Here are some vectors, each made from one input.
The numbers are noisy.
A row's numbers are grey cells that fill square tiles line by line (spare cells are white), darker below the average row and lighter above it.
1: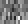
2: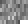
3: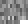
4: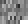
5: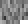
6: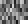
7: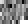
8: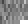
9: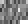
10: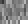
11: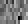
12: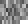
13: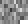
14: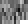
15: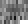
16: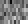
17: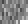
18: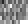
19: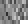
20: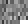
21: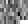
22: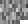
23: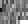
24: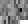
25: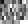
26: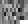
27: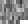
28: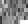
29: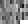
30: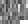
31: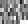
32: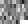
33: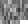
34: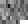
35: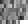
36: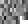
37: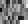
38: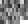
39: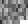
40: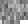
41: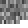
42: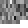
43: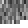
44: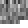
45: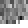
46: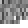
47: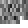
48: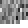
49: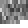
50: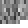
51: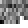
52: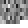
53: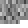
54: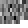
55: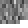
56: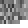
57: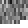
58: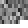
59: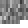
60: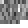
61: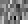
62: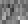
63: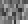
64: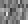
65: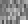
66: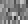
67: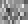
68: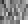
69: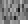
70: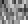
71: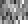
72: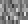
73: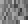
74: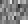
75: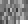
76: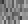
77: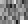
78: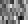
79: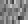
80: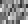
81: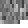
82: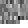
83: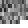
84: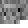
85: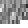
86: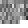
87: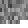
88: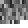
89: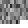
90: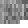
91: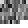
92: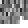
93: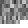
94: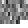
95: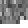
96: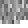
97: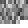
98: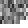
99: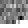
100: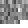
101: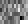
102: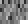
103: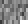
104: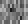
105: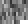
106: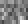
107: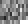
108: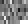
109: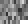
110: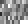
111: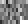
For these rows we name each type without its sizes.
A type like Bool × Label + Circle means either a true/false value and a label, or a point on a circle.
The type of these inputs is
Label × (Label + Line).
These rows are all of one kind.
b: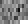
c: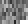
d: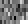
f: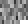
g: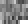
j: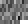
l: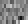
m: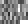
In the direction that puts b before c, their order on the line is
b, d, c, j, m, g, l, f.
